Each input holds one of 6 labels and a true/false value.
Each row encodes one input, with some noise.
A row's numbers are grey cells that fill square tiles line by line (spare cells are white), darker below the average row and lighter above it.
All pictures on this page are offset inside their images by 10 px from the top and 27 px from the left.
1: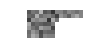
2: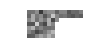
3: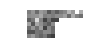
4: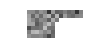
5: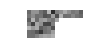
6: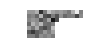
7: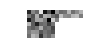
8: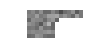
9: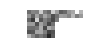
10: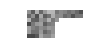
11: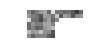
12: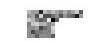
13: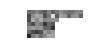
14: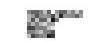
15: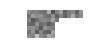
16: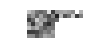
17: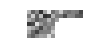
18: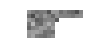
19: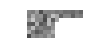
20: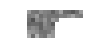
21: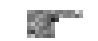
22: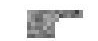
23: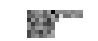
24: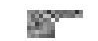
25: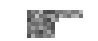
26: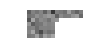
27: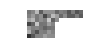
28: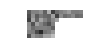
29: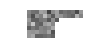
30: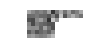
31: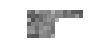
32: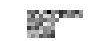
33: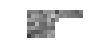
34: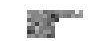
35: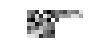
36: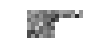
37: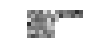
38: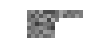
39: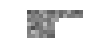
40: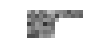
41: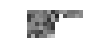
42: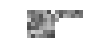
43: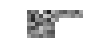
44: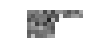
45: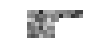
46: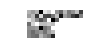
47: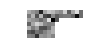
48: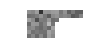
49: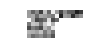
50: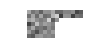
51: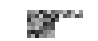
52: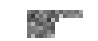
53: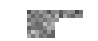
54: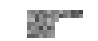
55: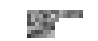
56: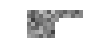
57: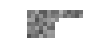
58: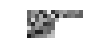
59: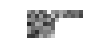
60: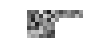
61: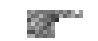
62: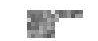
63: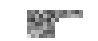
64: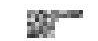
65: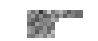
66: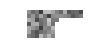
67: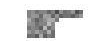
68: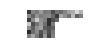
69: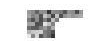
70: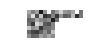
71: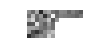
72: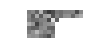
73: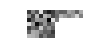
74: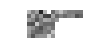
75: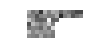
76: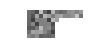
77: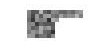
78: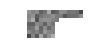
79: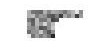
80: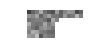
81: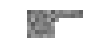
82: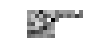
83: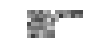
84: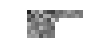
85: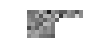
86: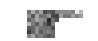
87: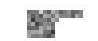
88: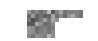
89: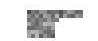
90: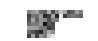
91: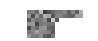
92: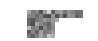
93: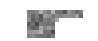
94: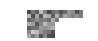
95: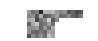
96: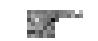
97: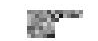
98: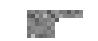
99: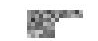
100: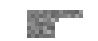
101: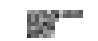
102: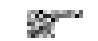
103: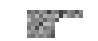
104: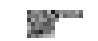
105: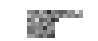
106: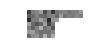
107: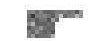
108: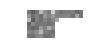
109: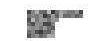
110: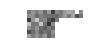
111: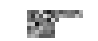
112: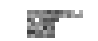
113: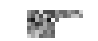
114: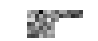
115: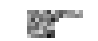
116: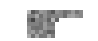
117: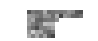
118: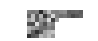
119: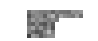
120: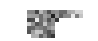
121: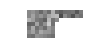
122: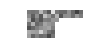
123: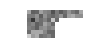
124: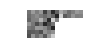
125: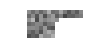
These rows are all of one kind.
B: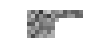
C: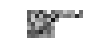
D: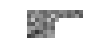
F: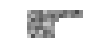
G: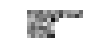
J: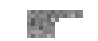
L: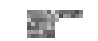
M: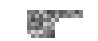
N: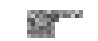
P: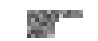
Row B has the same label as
F, J, M and N.
